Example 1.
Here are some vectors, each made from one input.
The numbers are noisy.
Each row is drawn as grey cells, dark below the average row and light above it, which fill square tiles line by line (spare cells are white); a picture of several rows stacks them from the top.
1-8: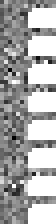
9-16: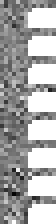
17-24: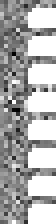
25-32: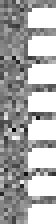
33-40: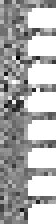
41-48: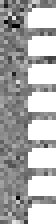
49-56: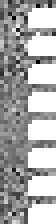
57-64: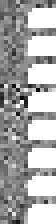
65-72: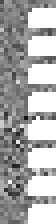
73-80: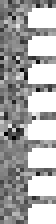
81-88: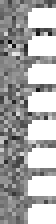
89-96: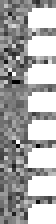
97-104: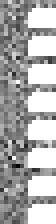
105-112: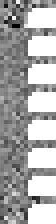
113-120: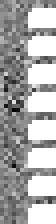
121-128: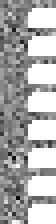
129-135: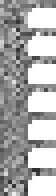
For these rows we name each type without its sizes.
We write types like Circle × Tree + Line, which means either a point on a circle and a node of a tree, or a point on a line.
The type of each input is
Label × Line + Tree.
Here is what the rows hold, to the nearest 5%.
About 55% of them hold a label and a point on a line. The rest hold a node of a tree.
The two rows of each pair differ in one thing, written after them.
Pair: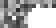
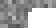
the place on the line
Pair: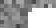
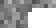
the label
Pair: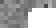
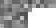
the label
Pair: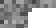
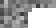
the label
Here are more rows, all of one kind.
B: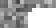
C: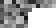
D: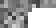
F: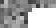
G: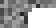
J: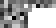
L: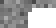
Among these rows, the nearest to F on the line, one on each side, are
D and G.
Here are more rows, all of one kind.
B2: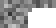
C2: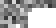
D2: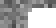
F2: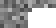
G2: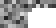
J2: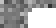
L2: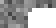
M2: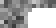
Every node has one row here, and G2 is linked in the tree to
B2 and L2.
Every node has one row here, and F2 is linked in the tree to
J2.
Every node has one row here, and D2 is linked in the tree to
C2 and M2.
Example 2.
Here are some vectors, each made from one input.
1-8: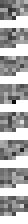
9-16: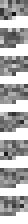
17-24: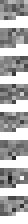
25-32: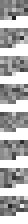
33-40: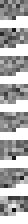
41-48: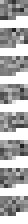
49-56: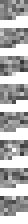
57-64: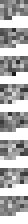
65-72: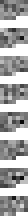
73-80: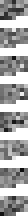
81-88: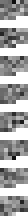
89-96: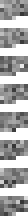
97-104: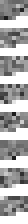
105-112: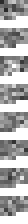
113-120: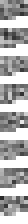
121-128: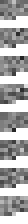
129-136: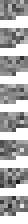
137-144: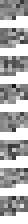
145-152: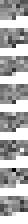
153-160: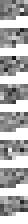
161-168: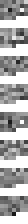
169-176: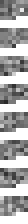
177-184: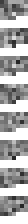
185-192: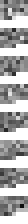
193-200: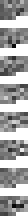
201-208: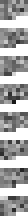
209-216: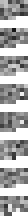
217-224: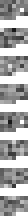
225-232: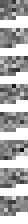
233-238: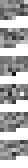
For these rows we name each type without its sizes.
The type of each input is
List(Line).
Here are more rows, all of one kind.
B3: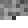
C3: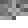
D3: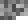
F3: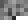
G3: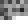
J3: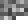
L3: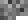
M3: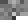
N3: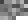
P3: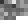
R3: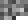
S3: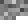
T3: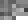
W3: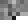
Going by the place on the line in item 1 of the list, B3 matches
C3, F3, M3 and W3.
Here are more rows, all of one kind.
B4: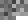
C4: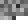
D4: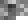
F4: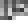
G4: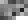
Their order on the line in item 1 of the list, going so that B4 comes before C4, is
B4, C4, D4, F4, G4.
